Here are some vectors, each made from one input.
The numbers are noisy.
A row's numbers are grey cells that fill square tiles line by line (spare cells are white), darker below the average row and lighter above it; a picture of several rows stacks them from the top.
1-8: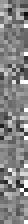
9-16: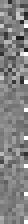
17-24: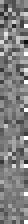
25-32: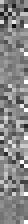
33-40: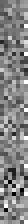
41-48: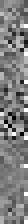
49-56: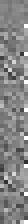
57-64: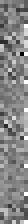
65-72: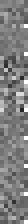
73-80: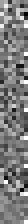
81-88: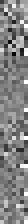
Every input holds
a point on a 12-point line, together with either a fixed value, or a node of a 12-node tree.
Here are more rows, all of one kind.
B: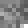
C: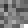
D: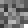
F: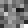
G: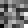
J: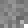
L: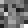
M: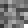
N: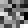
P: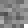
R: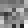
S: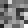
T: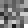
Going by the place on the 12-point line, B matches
C, R and S.
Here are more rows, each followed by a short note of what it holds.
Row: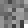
a point on a 12-point line
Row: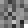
a point on a 12-point line
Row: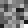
a point on a 12-point line and a node of a 12-node tree
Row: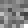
a point on a 12-point line
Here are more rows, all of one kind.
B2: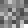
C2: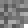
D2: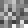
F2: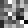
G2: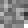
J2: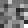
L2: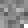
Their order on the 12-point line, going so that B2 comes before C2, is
G2, F2, D2, J2, B2, C2, L2.
